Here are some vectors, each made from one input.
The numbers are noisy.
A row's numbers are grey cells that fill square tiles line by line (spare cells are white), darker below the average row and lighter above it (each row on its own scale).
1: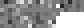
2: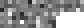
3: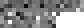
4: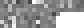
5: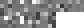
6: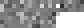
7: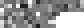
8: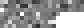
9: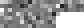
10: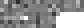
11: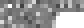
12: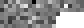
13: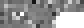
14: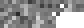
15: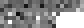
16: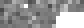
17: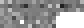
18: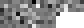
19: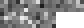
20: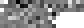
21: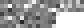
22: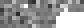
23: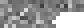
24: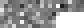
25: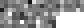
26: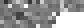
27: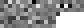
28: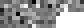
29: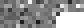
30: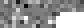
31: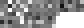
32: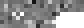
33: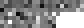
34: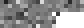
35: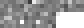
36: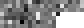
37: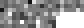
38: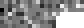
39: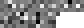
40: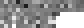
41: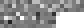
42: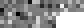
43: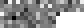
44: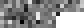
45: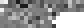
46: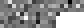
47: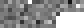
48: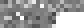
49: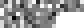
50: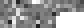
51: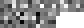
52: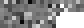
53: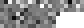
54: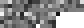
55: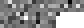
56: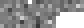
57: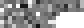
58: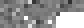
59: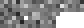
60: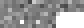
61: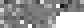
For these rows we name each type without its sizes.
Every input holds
a label and three true/false values.
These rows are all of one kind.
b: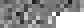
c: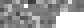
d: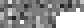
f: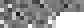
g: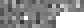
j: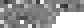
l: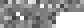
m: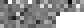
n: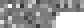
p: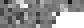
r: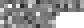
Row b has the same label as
f, j and p.
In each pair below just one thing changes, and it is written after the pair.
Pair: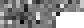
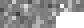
the label
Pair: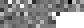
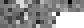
the label
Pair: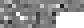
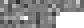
one of the three true/false values
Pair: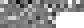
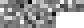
one of the three true/false values
